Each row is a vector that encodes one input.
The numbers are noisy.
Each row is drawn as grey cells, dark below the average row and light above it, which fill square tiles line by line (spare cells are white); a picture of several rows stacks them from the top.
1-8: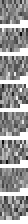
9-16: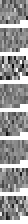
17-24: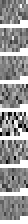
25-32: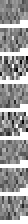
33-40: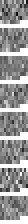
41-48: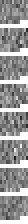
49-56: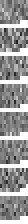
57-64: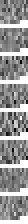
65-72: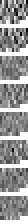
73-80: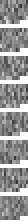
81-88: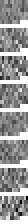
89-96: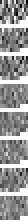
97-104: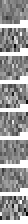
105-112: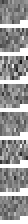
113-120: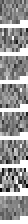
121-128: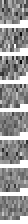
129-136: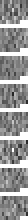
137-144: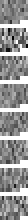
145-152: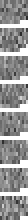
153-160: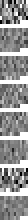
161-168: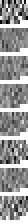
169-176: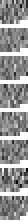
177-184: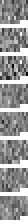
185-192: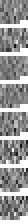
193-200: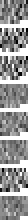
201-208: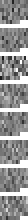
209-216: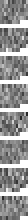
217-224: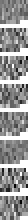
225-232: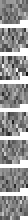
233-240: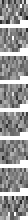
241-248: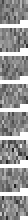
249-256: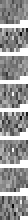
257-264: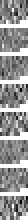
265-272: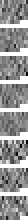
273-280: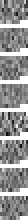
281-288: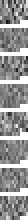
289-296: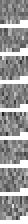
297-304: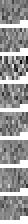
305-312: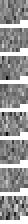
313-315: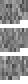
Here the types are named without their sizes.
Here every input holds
a point on a line, together with either a fixed value, or three true/false values.
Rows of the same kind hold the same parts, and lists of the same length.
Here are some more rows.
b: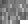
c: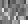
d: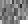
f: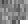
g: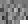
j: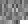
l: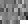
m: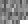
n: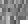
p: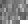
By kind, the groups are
b, j, l, m, p
c, d, f, g, n

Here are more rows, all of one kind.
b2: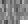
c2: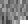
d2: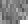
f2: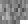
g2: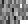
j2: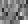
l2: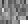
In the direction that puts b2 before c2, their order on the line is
d2, b2, f2, l2, c2, g2, j2.
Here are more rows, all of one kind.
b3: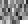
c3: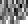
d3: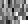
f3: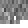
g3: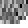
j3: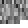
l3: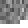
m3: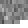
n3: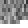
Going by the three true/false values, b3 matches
j3 and m3.
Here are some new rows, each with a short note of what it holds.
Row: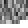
a point on a line
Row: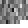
a point on a line and three true/false values
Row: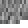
a point on a line
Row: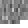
a point on a line and three true/false values
